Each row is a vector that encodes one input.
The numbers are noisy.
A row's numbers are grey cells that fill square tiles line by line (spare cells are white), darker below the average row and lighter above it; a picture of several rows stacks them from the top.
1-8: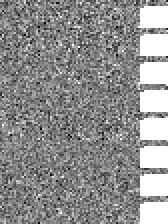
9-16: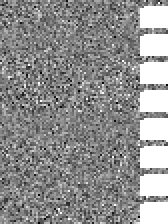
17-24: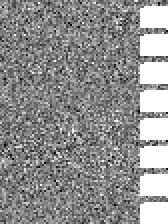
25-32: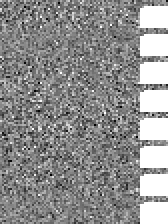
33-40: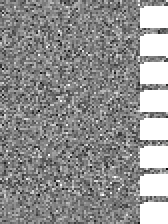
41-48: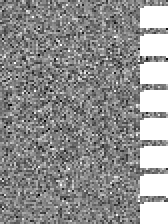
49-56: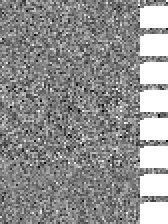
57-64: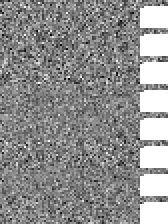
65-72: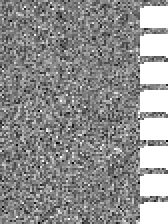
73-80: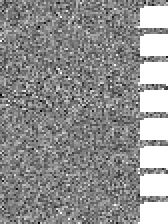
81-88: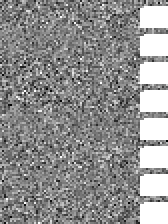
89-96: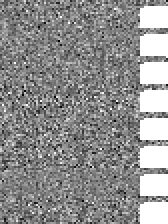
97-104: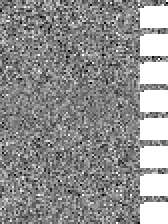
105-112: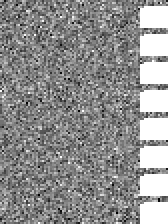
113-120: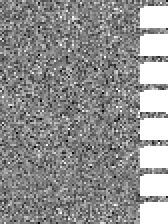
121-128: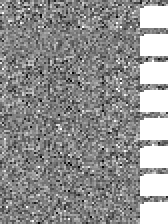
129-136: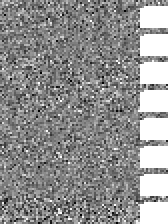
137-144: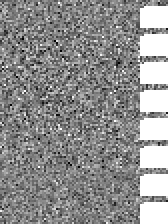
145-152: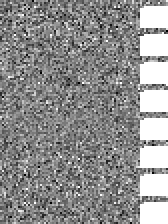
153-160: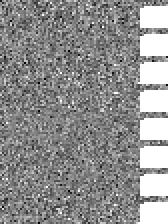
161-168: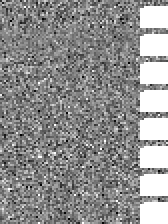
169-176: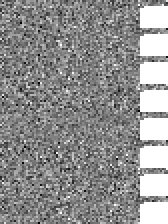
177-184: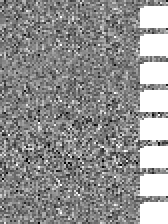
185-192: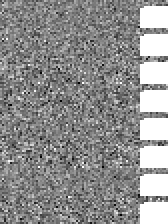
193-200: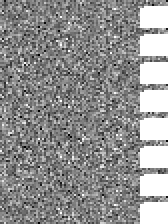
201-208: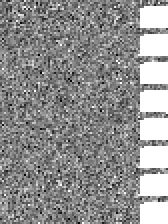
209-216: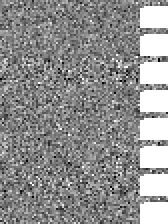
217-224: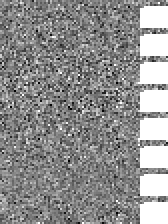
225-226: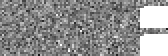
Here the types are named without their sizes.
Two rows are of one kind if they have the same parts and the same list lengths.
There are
2 kinds of row.
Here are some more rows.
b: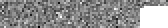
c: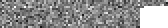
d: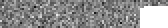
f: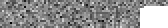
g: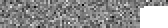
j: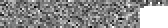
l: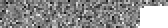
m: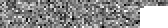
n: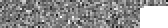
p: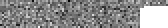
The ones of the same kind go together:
b, c, g, n, p
d, f, j, l, m

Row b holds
a node of each of three trees.
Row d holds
a node of each of four trees.
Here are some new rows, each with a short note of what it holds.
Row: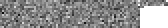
a node of each of three trees
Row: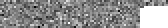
a node of each of three trees
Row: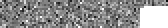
a node of each of three trees
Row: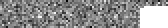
a node of each of four trees
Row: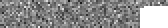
a node of each of three trees
